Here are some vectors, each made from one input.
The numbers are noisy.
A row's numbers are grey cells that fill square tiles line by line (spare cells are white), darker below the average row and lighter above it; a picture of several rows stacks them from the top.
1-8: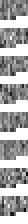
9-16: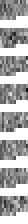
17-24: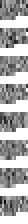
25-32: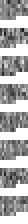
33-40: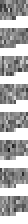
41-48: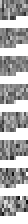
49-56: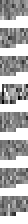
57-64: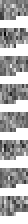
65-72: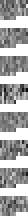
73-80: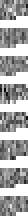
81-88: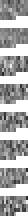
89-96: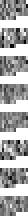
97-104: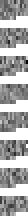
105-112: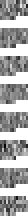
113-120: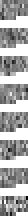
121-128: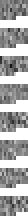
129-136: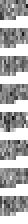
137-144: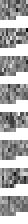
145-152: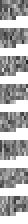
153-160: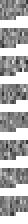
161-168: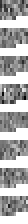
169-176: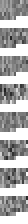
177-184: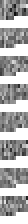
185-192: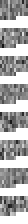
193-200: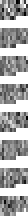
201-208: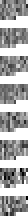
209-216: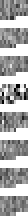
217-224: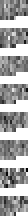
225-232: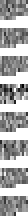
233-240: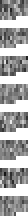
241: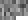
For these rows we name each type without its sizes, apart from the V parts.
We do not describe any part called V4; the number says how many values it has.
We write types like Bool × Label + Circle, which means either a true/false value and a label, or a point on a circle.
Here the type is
Bool × Bool × Bool × Bool + List(Label × V4).
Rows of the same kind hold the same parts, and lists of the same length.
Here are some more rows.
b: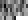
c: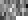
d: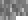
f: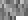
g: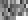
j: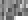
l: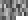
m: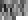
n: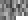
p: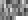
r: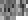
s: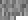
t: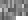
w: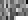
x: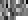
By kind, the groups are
b, g, j, m, t, w, x
c, s
d, f, p, r
l, n

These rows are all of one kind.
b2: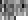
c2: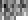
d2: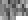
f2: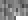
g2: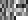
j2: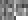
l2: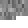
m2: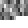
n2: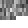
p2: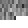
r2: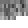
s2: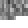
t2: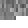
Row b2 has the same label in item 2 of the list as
g2, j2, n2 and p2.
